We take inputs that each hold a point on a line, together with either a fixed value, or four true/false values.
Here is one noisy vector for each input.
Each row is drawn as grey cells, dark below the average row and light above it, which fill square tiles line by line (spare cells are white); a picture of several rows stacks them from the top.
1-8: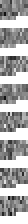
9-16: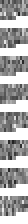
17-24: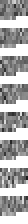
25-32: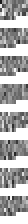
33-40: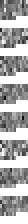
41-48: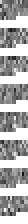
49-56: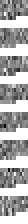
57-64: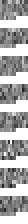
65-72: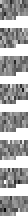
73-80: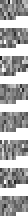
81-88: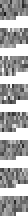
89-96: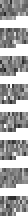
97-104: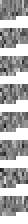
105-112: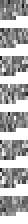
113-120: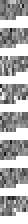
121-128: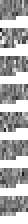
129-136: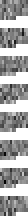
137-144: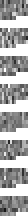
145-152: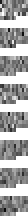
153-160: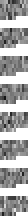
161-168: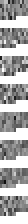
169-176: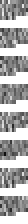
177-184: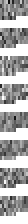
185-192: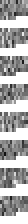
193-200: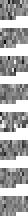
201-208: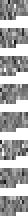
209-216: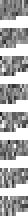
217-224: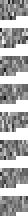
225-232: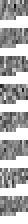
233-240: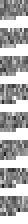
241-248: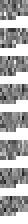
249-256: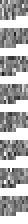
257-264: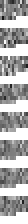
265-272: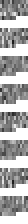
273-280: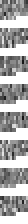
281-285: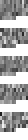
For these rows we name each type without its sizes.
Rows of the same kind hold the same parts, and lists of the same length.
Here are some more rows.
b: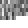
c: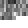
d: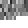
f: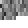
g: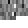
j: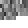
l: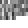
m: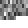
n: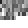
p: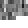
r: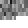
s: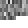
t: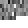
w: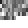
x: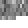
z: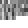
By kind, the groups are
b, l, n, w, z
c, d, f, g, j, m, p, r, s, t, x

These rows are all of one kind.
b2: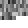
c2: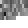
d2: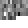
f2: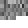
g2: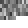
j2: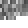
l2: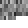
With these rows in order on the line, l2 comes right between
c2 and d2.
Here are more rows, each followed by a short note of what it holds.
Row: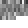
a point on a line and four true/false values
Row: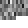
a point on a line and four true/false values
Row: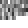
a point on a line
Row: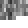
a point on a line and four true/false values
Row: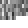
a point on a line
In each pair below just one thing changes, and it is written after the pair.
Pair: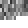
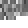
one of the four true/false values
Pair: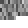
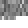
the place on the line
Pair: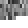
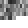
the place on the line
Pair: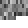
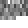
the place on the line
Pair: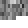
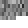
the place on the line
